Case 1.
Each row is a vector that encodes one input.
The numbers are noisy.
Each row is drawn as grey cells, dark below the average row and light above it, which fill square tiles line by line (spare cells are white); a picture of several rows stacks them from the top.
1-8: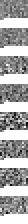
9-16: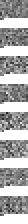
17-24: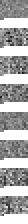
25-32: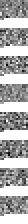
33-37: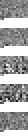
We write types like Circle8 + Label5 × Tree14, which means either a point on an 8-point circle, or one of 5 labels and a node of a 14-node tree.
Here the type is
Tree8.
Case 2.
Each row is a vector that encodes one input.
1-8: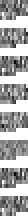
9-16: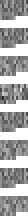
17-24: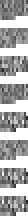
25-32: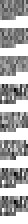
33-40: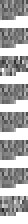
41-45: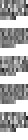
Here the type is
Line6.
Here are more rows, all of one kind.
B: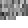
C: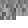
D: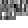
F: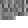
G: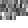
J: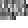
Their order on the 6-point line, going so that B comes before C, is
J, B, C, F, G, D.
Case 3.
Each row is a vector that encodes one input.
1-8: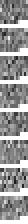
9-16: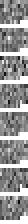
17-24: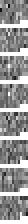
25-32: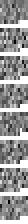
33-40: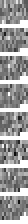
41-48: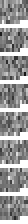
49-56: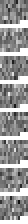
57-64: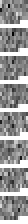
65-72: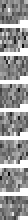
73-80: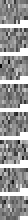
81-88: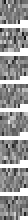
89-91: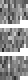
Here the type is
Circle16 + Unit.
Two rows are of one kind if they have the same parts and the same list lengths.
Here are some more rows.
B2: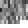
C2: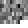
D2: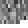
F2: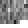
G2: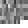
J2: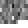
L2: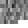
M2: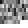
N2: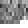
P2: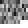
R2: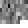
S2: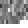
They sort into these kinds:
B2, C2, D2, F2, G2, J2, L2, N2, R2, S2
M2, P2

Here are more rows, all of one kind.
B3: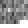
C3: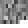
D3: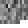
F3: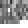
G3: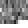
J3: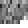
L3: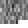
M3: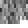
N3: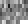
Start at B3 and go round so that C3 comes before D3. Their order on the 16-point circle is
B3, G3, L3, C3, D3, M3, N3, J3, F3.
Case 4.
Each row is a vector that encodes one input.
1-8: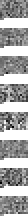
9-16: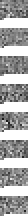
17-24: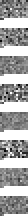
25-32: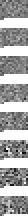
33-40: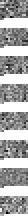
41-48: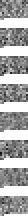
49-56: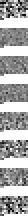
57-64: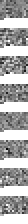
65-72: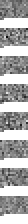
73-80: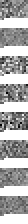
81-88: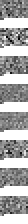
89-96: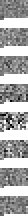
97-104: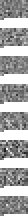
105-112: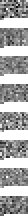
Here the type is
Tree10.
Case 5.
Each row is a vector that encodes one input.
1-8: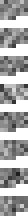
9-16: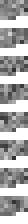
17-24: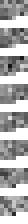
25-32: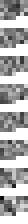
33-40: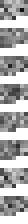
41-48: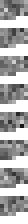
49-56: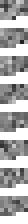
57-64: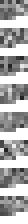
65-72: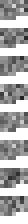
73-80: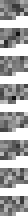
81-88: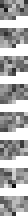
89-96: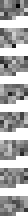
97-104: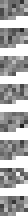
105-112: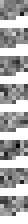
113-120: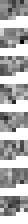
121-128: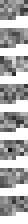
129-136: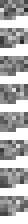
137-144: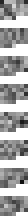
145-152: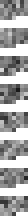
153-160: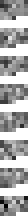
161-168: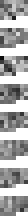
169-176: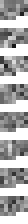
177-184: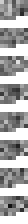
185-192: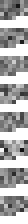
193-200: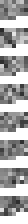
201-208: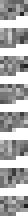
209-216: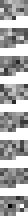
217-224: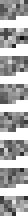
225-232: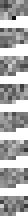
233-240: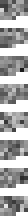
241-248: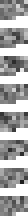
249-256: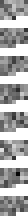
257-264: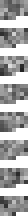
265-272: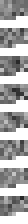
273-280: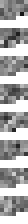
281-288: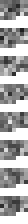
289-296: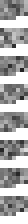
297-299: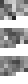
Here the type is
Line11.
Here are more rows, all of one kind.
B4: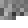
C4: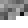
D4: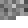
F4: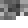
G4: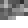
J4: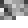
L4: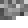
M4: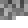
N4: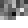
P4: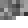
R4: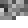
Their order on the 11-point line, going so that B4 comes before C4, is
J4, R4, D4, N4, B4, C4, L4, M4, G4, P4, F4.
